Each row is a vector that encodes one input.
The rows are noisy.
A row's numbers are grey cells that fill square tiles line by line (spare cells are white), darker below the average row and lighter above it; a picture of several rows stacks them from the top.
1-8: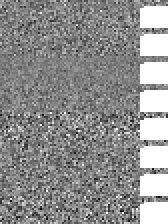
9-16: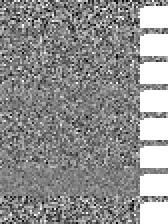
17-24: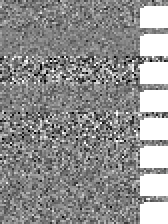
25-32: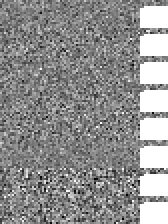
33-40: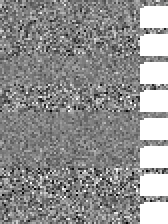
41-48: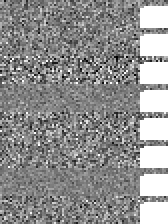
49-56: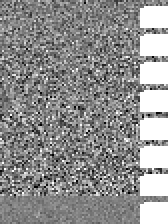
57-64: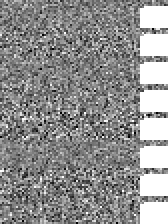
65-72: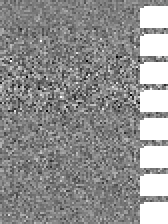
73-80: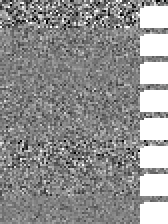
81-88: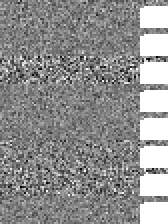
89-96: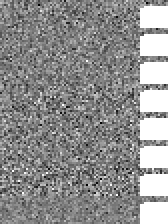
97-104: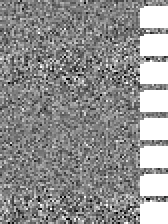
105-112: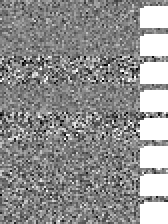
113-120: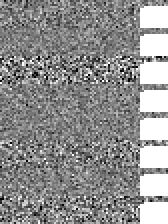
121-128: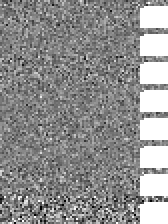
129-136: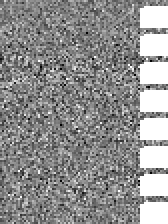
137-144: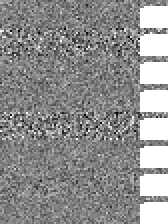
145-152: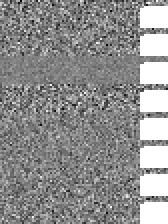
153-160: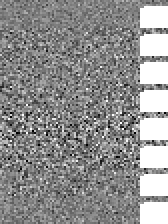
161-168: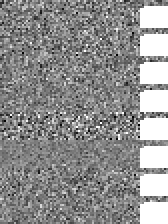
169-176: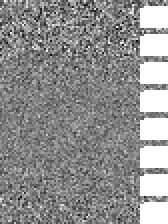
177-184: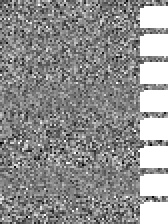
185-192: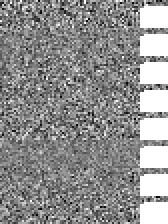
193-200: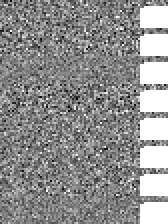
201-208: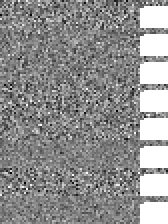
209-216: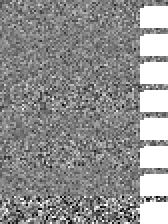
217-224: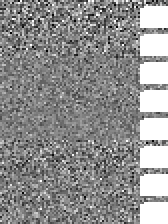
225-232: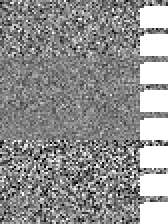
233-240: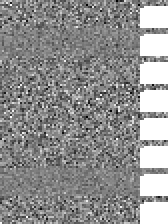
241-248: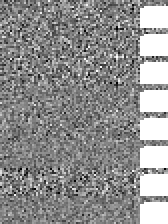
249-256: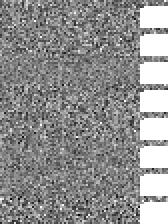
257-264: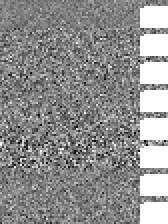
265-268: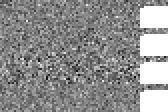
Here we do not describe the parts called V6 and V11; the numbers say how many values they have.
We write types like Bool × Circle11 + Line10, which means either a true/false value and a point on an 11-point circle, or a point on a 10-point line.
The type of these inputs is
Circle8 + (Line7 × V11 + List2(Line10)) × V6.
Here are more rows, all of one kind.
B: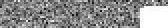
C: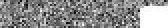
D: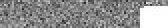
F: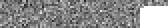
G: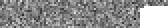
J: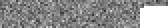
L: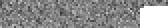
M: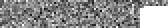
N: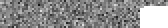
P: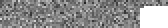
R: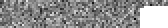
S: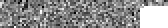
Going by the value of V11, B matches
C, M, N and P.
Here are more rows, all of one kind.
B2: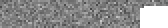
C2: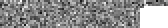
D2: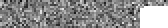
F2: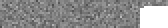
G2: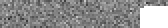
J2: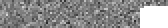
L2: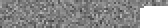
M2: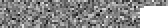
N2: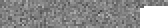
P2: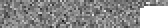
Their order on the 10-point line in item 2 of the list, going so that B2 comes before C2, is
N2, L2, B2, F2, G2, D2, P2, M2, C2, J2.
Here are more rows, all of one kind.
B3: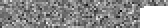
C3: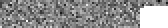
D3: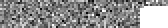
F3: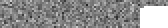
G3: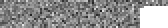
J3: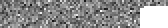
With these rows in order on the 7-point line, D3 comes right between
C3 and G3.
